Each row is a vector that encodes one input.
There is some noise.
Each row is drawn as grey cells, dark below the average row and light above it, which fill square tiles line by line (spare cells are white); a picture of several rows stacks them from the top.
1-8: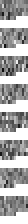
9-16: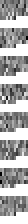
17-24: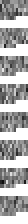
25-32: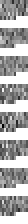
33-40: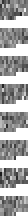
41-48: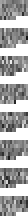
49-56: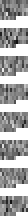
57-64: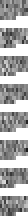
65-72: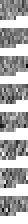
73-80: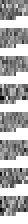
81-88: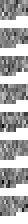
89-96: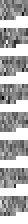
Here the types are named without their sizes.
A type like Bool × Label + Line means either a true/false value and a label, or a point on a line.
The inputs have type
Bool × Bool × Bool × Bool + Circle.
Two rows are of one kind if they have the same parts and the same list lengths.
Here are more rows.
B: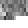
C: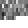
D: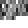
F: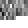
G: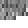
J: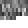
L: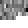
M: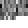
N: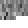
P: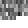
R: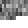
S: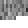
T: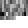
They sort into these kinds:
B, G, L, N, S
C, D, F, J, M, P, R, T

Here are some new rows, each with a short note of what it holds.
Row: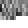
a point on a circle
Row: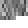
four true/false values
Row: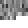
four true/false values
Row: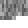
four true/false values
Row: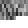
a point on a circle
